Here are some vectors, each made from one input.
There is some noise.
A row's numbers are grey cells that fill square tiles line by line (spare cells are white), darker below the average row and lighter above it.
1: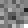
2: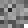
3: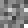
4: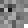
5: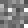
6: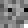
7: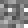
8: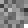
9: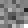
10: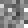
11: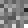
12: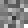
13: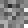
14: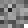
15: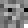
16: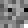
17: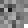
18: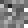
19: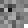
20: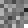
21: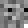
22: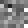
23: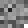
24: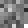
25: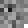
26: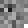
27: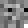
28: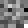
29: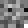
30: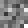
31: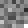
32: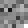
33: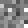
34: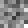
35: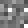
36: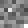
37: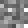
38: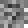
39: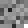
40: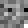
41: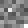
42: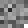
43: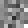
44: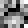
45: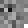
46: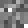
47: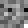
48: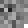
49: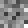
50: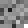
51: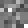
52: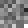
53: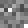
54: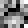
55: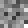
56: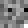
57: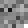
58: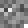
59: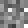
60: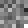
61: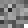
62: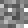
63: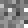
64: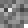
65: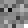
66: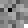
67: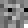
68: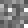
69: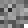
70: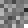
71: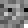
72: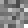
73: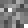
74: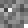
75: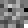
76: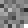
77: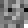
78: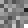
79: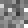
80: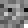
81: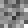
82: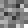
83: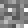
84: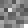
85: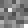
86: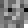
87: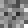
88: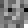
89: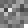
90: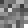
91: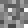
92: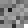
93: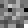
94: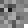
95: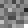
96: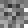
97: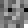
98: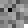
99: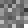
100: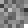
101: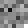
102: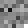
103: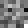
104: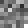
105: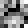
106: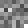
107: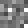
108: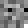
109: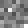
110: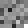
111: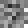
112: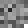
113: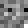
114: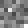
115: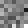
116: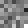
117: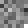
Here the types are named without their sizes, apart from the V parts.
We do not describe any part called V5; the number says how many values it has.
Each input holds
a list of items, each a true/false value and a value of V5.
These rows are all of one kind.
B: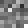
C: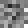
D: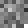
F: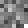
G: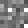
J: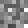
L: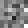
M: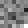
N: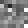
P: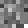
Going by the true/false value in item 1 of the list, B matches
D, F, M and P.
